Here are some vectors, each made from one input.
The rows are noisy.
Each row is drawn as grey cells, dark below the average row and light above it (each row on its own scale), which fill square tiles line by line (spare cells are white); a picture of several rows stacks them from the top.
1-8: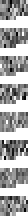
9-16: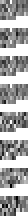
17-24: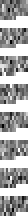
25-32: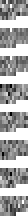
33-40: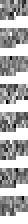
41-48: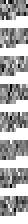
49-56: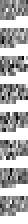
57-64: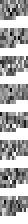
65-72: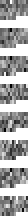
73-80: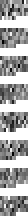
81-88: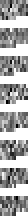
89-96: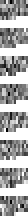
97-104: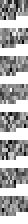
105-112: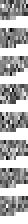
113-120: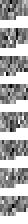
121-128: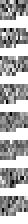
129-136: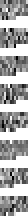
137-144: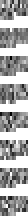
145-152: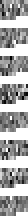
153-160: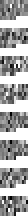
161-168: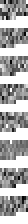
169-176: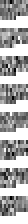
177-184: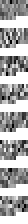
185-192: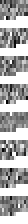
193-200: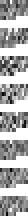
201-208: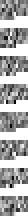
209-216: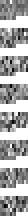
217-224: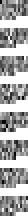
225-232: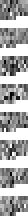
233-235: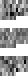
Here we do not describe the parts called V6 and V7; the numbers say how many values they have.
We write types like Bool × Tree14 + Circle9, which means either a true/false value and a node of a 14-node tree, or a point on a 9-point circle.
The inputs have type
Line5 + (Tree12 + V6) × V7.
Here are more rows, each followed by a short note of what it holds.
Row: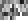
a node of a 12-node tree and a value of V7
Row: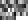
a point on a 5-point line
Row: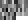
a point on a 5-point line
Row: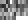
a point on a 5-point line
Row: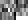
a point on a 5-point line
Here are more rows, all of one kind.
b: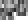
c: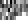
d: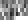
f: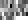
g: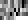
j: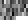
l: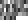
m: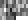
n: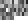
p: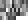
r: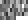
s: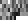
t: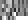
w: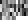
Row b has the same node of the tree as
n, p and t.
